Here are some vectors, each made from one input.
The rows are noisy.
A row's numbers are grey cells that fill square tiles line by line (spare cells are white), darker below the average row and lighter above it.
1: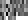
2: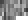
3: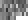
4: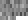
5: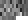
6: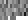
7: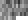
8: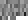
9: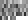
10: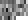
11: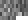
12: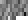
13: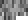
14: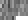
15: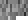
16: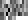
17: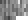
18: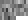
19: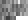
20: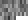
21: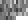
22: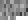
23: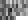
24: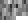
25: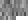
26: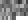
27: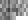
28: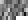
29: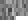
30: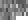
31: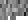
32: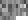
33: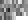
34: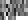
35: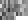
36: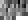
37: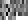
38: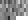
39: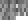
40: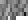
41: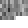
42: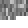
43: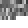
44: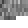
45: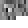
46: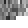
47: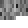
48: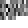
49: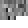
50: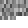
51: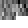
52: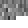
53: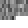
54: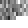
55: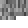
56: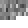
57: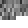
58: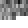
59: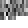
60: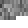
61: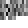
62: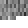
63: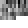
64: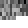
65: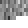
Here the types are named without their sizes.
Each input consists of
a list of points on a line.
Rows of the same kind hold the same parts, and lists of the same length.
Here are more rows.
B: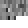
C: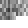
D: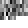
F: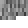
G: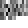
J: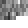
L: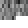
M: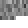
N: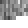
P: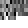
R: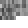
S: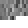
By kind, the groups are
B, F, J, M, R, S
C, L, N
D, G, P

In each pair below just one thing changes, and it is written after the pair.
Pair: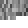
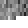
the place on the line in item 2 of the list
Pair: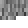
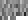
the place on the line in item 2 of the list
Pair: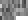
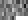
the place on the line in item 2 of the list
